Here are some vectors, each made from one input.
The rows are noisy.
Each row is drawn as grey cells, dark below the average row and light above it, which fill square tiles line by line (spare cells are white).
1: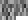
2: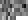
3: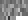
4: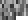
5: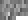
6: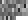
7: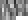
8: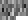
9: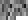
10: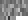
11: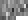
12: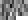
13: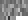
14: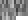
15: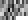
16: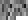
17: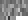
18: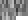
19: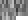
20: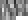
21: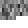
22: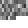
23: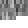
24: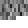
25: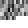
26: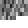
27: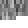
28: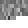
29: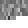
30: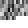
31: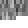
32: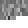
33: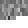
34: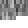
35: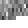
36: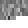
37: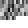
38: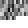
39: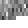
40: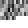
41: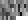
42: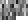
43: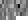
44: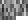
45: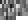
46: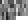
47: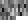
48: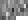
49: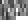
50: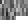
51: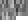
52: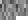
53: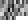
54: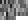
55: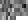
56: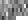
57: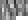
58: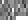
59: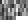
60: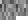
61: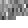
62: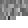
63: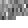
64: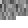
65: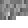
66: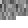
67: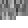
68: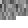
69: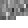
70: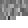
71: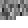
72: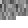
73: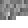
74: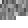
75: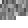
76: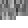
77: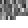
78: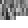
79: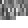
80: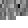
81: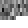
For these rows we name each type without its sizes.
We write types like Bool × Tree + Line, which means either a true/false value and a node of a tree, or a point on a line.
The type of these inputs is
List(Line).
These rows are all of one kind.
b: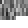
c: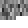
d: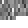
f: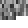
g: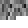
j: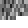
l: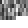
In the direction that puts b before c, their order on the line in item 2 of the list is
l, d, b, c, f, g, j.
